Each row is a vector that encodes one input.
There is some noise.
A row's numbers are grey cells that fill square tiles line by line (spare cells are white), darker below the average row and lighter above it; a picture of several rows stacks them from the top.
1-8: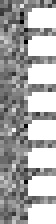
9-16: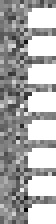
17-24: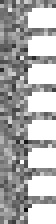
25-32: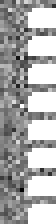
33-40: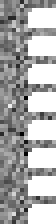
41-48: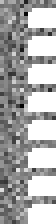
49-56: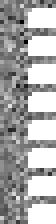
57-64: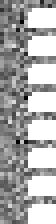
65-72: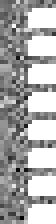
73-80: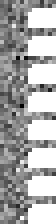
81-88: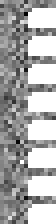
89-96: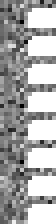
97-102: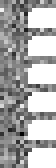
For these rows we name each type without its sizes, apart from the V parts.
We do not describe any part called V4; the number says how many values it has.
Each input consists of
a point on a line, together with either a label and a value of V4, or a point on a line.
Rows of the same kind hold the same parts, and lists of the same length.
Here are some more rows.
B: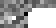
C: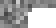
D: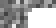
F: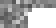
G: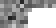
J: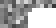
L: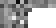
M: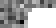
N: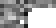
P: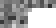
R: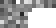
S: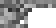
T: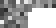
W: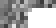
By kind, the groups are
B, L, N, S
C, D, F, G, J, M, P, R, T, W

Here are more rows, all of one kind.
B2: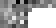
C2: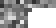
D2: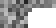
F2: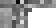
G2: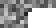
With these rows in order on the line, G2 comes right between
C2 and D2.
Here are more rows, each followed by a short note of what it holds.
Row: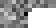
a label, a point on a line and a value of V4
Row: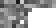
a label, a point on a line and a value of V4
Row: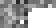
a label, a point on a line and a value of V4
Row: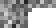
a label, a point on a line and a value of V4
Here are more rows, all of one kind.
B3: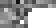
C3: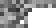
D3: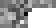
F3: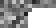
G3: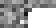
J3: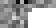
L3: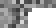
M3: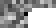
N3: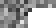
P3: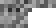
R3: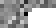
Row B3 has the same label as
C3, D3, M3 and N3.
